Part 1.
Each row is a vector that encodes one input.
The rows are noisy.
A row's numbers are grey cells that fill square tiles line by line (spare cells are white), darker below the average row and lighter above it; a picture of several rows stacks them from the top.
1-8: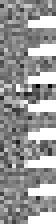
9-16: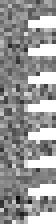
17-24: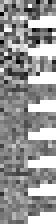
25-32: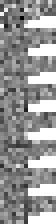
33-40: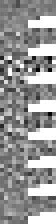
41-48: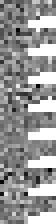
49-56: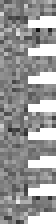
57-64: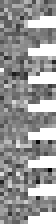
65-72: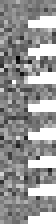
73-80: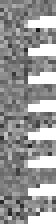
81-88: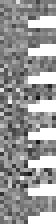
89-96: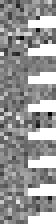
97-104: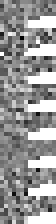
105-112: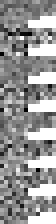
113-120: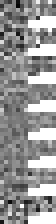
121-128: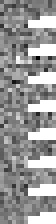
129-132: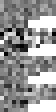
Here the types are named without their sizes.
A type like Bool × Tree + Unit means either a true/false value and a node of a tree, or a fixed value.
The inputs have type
Bool × Bool × Bool + Tree + Unit.
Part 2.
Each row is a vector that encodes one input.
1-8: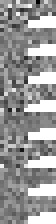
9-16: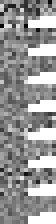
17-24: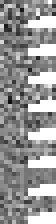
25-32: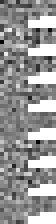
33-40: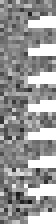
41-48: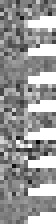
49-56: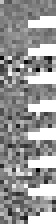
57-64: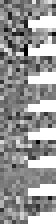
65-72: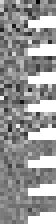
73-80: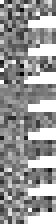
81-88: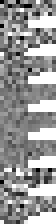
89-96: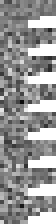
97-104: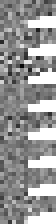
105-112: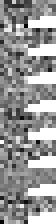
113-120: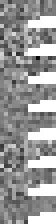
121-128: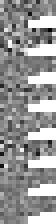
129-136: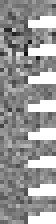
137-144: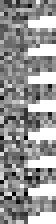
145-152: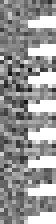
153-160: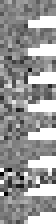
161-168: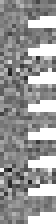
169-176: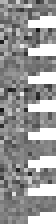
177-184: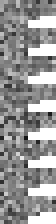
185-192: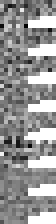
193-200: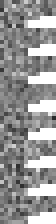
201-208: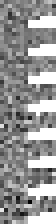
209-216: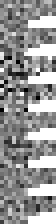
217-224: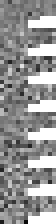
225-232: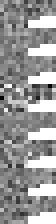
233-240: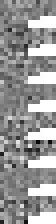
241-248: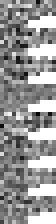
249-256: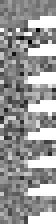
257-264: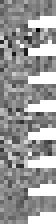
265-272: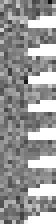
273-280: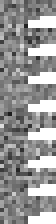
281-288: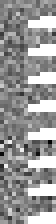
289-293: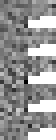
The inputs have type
Bool × Bool × Bool + Tree16.
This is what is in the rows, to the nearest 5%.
About 50% of them hold a node of a 16-node tree. The rest hold three true/false values.
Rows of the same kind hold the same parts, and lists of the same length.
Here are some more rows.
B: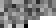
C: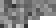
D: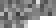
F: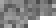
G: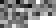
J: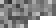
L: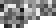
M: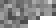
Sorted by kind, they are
B, C, D, F, J
G, L, M

